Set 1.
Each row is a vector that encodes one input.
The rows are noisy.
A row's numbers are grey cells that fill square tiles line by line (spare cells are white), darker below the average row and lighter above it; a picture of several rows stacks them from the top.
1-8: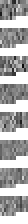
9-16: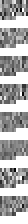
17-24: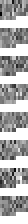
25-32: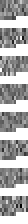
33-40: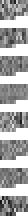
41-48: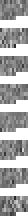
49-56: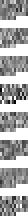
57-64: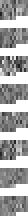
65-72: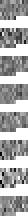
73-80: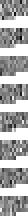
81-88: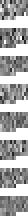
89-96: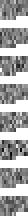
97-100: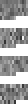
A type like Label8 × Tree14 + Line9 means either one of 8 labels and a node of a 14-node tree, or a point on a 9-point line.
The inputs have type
List3(Line6).
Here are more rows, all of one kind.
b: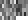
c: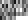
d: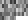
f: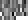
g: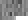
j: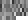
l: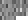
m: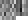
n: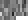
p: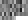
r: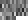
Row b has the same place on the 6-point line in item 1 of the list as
d, f, l and n.
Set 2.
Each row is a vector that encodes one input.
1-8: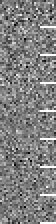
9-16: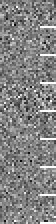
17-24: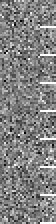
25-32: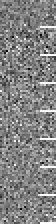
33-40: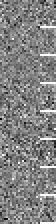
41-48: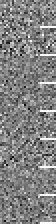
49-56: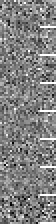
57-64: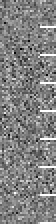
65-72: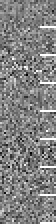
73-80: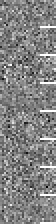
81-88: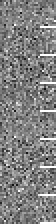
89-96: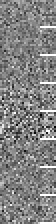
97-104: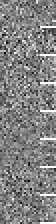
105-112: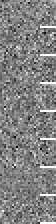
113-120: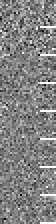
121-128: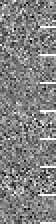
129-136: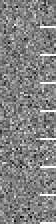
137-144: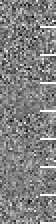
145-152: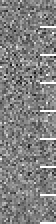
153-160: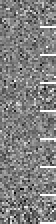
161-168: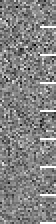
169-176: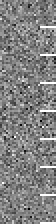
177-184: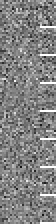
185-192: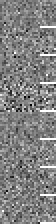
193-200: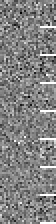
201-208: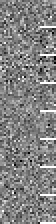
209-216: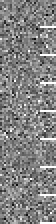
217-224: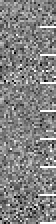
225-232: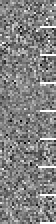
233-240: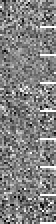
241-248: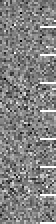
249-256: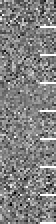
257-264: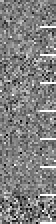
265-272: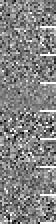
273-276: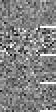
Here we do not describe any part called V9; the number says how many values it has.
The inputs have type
Circle11 × V9 + Circle18.
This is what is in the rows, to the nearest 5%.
About 45% of them hold a point on an 11-point circle and a value of V9. The rest hold a point on an 18-point circle.
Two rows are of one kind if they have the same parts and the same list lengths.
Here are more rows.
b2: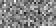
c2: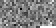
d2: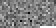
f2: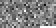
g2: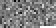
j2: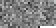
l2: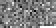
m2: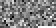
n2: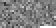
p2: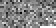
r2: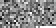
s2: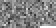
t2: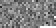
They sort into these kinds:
b2, c2, d2, f2, g2, l2, p2
j2, m2, n2, r2, s2, t2

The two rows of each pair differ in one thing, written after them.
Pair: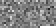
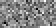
the place on the 11-point circle
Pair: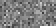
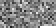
the place on the 11-point circle
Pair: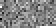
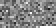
the place on the 11-point circle
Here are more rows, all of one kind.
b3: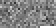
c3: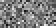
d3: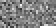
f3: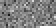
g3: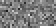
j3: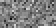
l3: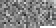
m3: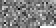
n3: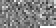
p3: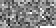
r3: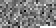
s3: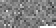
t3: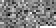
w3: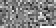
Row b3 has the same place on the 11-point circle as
c3, g3, m3 and t3.
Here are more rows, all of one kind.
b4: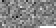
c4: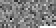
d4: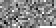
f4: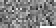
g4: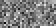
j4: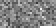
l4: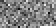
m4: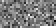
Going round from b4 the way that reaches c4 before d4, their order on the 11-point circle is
b4, l4, g4, c4, j4, m4, f4, d4.
